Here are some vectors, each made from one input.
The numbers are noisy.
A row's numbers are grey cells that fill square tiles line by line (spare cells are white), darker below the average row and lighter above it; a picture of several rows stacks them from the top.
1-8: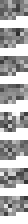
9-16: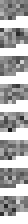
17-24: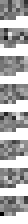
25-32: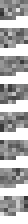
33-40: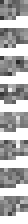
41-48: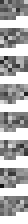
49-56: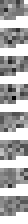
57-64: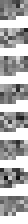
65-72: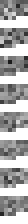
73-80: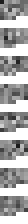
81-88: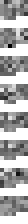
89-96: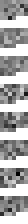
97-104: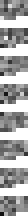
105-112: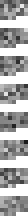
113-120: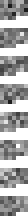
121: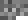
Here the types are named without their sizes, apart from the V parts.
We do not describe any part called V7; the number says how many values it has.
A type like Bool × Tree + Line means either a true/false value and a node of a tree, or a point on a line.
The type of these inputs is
Line × (Line + V7).
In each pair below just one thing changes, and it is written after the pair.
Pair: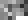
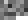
the value of V7
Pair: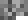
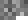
the place on the line
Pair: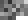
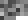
the place on the line
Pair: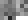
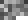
the value of V7
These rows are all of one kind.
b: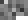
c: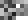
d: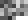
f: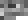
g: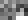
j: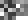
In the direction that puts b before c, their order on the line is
b, d, c, f, j, g.
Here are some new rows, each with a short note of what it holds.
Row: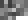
a point on a line and a value of V7
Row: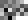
a point on a line and a value of V7
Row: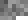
a point on each of two lines
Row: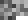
a point on a line and a value of V7
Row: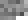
a point on each of two lines
